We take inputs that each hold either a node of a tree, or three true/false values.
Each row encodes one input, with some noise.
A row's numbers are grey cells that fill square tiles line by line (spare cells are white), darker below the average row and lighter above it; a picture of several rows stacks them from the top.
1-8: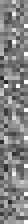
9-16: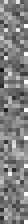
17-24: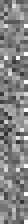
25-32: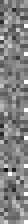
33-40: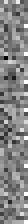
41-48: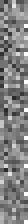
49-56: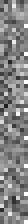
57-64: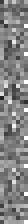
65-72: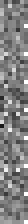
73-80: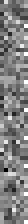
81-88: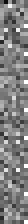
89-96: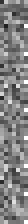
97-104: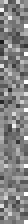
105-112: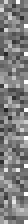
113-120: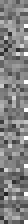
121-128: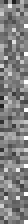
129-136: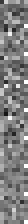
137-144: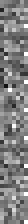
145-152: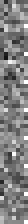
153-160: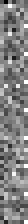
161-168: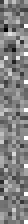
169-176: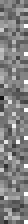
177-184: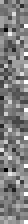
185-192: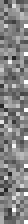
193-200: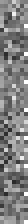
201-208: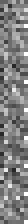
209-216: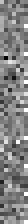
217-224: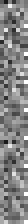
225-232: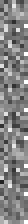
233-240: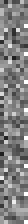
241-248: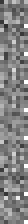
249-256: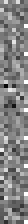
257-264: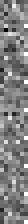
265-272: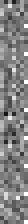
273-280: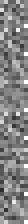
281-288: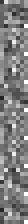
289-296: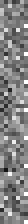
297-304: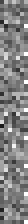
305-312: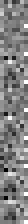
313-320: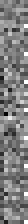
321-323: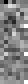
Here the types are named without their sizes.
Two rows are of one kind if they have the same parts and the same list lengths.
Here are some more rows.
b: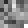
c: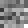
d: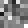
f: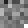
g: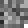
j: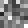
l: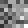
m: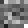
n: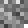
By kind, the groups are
b, c, f, l
d, g, j, m, n

